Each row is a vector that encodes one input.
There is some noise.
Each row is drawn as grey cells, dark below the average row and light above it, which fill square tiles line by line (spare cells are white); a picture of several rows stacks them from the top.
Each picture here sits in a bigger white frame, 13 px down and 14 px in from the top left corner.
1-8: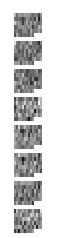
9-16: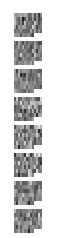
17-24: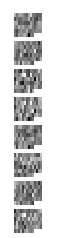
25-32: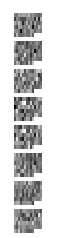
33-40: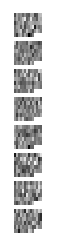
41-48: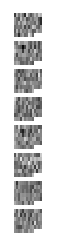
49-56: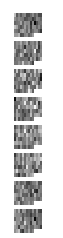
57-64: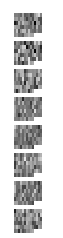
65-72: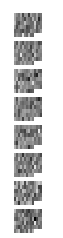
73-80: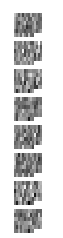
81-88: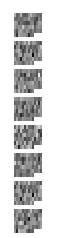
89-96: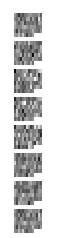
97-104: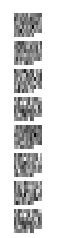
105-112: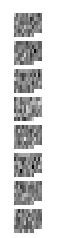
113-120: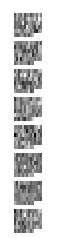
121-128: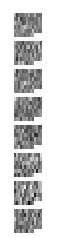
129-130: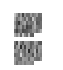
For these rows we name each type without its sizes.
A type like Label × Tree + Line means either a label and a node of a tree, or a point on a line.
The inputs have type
(Line + Tree) × Tree.
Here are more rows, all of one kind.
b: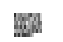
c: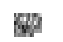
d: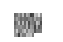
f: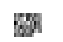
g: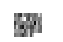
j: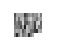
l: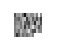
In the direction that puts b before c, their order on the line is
l, d, j, b, f, c, g.
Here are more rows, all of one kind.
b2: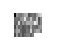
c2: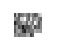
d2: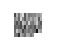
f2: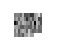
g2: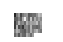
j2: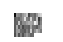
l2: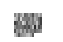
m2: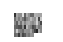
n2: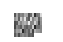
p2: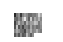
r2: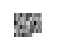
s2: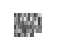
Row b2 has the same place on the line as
c2, g2, j2 and p2.
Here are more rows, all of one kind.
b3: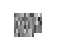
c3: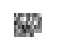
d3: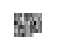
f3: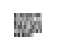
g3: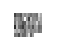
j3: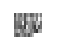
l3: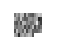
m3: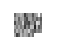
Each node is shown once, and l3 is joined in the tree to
b3 and c3.
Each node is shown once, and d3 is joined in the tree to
f3.
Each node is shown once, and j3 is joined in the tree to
g3 and m3.
